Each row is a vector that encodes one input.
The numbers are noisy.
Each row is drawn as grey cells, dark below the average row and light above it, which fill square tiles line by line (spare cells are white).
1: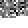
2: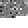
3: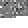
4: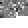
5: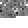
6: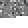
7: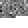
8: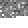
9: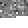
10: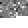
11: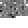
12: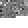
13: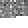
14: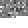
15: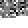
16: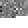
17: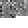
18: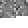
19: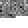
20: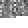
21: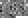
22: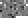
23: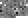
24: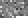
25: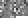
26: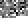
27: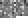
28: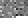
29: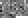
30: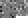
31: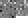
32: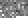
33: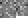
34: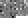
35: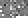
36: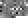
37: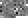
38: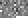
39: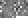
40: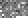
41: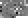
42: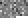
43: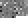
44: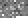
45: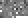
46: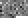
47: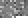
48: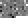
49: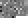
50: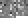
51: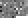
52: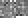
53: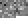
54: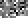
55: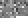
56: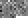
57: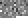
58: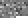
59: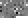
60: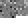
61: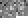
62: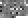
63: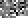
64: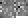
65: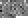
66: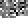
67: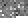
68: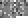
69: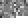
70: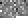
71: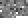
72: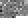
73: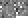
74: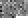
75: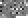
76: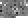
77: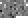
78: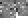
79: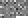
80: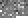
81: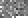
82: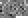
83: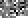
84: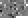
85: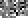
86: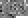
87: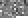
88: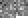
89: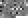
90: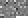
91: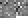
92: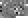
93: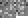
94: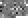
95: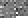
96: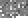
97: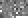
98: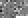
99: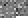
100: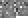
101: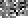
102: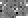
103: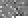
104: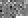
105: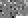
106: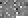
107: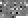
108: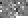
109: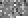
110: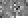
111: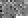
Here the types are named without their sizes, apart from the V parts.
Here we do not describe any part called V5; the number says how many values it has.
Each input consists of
a list of items, each a true/false value and a value of V5.
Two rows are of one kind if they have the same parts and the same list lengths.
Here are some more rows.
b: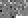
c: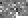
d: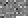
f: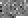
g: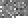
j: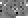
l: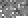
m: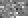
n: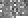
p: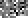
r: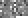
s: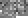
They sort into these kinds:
b, f, j
c, d, g, l, m, n, r, s
p

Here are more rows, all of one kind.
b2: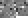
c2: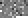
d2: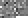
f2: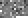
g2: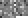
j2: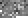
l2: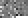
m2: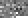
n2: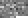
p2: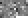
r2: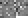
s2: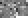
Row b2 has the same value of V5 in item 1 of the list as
m2, n2, p2 and s2.
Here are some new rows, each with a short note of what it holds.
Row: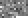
a list of two items
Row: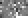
a list of two items
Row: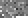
a list of two items
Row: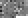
a list of one item
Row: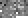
a list of two items
